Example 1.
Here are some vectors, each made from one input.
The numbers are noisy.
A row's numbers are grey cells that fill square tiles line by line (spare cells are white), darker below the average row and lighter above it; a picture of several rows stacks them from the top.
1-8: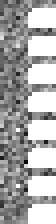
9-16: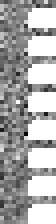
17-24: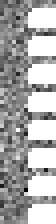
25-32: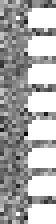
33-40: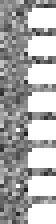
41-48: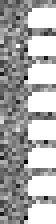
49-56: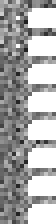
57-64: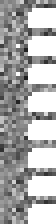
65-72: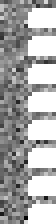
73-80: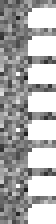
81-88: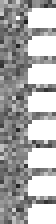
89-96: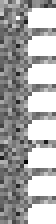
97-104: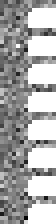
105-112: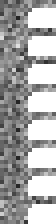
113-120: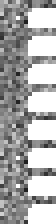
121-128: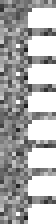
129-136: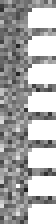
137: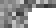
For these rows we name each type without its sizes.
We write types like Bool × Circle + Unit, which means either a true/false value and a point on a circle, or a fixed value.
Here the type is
Bool × Bool × Bool.
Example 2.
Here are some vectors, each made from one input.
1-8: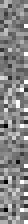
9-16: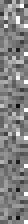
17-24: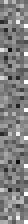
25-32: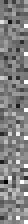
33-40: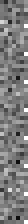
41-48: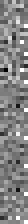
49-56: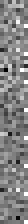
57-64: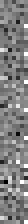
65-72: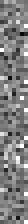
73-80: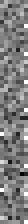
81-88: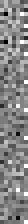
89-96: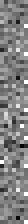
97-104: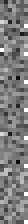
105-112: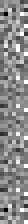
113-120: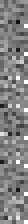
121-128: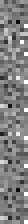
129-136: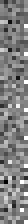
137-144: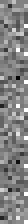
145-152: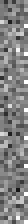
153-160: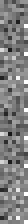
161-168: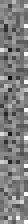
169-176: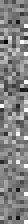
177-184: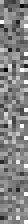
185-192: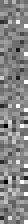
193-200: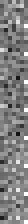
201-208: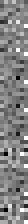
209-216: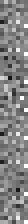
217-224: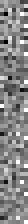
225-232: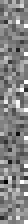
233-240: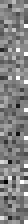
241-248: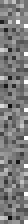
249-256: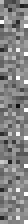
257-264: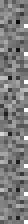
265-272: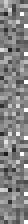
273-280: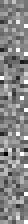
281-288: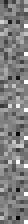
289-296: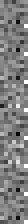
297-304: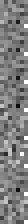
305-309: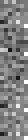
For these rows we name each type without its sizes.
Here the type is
Tree.
